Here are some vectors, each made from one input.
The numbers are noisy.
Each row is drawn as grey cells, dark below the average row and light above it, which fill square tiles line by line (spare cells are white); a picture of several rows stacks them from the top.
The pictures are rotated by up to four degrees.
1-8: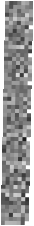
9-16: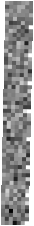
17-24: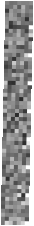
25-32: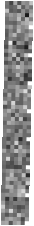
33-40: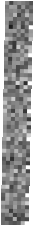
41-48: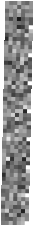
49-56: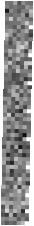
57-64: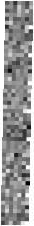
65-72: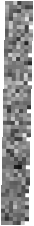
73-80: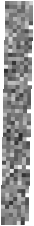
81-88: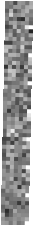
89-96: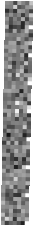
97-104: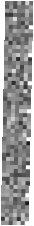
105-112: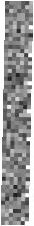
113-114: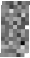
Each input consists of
a point on an 8-point circle, one of 6 labels and a true/false value.
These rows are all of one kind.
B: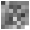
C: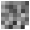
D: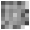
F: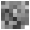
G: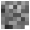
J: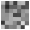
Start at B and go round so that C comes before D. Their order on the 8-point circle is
B, J, C, G, F, D.
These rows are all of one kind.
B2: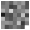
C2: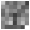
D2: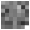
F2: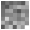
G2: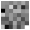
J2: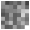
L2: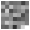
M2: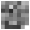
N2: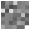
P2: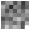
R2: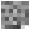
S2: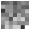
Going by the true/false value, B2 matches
D2, F2, N2 and P2.
